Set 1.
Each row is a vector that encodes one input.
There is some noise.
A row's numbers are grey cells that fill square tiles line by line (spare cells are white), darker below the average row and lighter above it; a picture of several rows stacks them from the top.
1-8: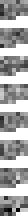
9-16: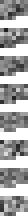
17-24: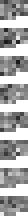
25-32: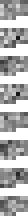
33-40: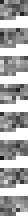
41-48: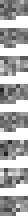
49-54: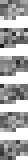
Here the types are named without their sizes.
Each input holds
a point on a circle.
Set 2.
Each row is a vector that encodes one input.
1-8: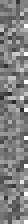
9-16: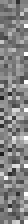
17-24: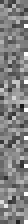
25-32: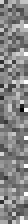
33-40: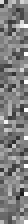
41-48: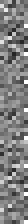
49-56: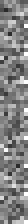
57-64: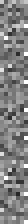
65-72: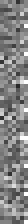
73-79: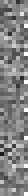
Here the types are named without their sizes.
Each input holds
a point on a line.
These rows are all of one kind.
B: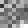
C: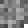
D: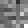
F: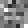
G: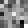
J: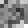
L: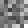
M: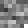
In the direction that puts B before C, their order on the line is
B, J, L, D, M, C, G, F.
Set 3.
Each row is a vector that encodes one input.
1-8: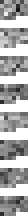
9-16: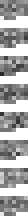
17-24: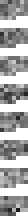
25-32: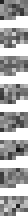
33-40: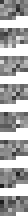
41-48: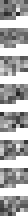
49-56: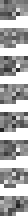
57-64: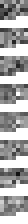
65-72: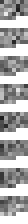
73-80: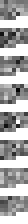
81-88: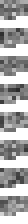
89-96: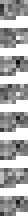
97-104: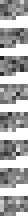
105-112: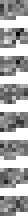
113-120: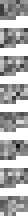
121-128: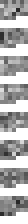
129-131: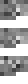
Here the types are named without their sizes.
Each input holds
a point on a circle.
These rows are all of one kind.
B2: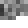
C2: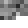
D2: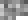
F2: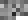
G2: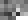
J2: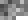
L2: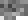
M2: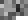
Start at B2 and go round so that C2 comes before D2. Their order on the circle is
B2, C2, M2, F2, D2, G2, J2, L2.
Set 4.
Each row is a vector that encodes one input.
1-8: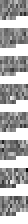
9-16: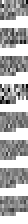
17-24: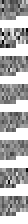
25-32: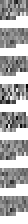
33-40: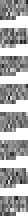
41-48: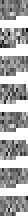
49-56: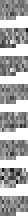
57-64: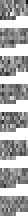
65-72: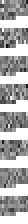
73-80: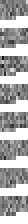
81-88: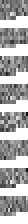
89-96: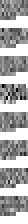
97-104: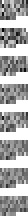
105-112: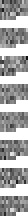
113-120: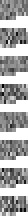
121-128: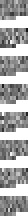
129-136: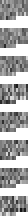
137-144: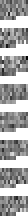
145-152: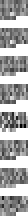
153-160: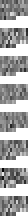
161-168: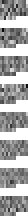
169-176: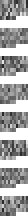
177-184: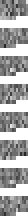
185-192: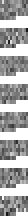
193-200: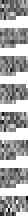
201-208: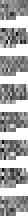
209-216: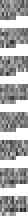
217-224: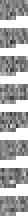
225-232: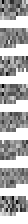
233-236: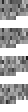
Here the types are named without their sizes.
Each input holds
five true/false values.
